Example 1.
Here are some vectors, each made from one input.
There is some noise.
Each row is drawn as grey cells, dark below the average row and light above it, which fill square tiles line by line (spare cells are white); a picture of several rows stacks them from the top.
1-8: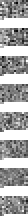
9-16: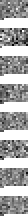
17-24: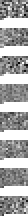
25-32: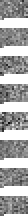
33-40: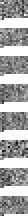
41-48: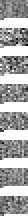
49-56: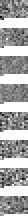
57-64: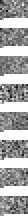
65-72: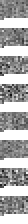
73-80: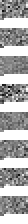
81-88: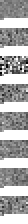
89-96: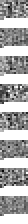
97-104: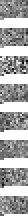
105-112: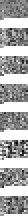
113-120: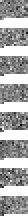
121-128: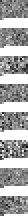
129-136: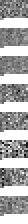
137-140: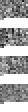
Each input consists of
either a point on a 10-point circle and a point on each of two 9-point lines, or a fixed value, or a point on a 3-point line and a point on a 6-point line.
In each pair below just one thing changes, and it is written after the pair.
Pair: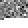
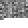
the place on the 6-point line
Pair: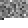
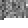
the place on the 6-point line
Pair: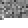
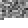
the place on the 6-point line
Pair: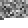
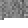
the place on the 6-point line
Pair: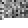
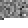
the place on the 3-point line
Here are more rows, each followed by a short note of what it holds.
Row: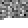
a point on a 10-point circle and a point on each of two 9-point lines
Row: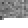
a point on a 10-point circle and a point on each of two 9-point lines
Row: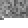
a point on a 3-point line and a point on a 6-point line
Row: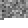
a point on a 3-point line and a point on a 6-point line
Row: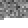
a point on a 10-point circle and a point on each of two 9-point lines
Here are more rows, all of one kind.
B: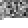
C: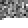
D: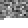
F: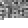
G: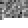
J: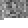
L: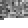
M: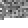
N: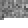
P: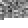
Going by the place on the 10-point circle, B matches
L and M.
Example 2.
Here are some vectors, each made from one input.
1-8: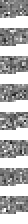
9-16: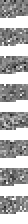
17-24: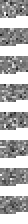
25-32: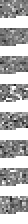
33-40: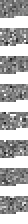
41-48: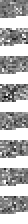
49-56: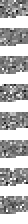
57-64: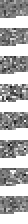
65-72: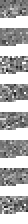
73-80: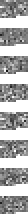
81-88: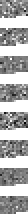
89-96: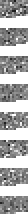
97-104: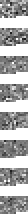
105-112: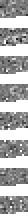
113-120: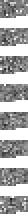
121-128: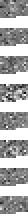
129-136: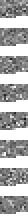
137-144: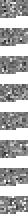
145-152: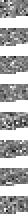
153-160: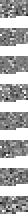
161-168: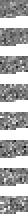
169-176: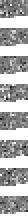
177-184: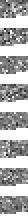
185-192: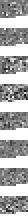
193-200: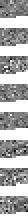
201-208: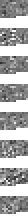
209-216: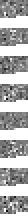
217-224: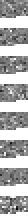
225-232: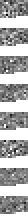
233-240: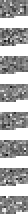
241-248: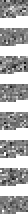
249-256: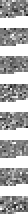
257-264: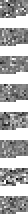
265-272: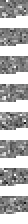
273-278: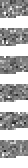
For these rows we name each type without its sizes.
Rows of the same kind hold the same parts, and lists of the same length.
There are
2 kinds of row.
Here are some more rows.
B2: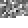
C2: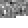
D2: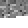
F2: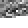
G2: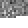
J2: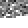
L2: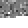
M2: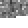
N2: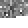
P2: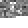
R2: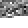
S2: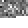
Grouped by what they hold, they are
B2, F2, L2, N2, P2, R2, S2
C2, D2, G2, J2, M2

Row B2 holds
a point on a circle, a label and a true/false value.
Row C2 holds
a label.
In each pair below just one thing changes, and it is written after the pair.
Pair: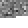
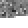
the true/false value
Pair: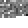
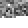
the label
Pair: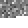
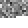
the label
